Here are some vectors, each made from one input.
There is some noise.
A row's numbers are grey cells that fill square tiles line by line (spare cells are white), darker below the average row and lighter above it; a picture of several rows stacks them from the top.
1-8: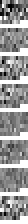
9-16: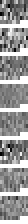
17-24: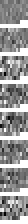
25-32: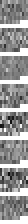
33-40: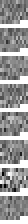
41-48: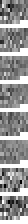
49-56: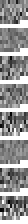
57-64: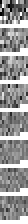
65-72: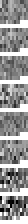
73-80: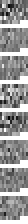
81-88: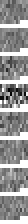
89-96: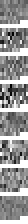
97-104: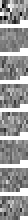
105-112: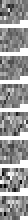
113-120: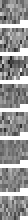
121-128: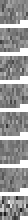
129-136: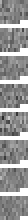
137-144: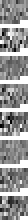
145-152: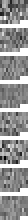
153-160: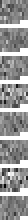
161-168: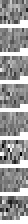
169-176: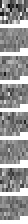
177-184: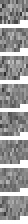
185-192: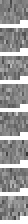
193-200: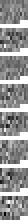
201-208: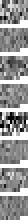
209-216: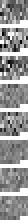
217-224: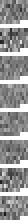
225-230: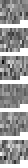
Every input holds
a point on a 12-point line, together with either a node of a 9-node tree, or a list of up to two points on an 11-point line.
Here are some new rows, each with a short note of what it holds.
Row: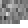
a point on a 12-point line, together with a list of one item
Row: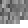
a point on a 12-point line, together with a list of two items
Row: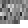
a point on a 12-point line and a node of a 9-node tree
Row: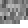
a point on a 12-point line, together with a list of one item
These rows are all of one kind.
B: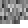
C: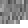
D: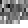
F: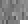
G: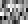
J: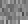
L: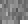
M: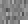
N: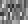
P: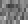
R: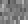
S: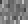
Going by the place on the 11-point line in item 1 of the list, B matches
D, M, N and S.
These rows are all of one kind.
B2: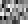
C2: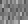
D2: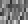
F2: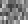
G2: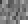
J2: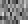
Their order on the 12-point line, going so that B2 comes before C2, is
J2, F2, G2, D2, B2, C2.
